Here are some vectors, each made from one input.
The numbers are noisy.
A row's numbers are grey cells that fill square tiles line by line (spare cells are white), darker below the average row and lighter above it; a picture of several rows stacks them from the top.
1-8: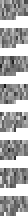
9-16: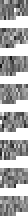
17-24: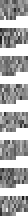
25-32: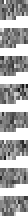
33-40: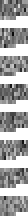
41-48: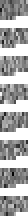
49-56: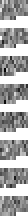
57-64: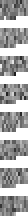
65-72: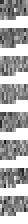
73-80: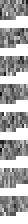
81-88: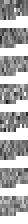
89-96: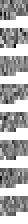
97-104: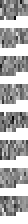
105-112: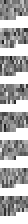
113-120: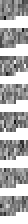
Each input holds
a point on an 8-point line, together with either a point on a 7-point line, or a point on an 8-point line.
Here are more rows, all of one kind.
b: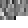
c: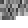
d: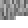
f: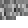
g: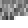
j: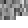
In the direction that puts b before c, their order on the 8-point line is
f, j, g, d, b, c.
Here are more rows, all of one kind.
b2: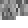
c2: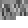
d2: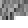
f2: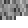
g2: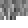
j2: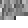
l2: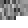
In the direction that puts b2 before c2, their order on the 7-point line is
d2, b2, c2, j2, f2, l2, g2.
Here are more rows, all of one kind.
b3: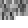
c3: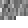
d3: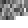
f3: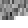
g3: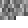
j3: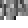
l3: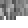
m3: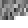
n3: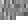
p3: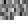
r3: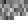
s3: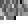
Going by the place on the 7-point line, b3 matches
d3, f3, m3 and r3.
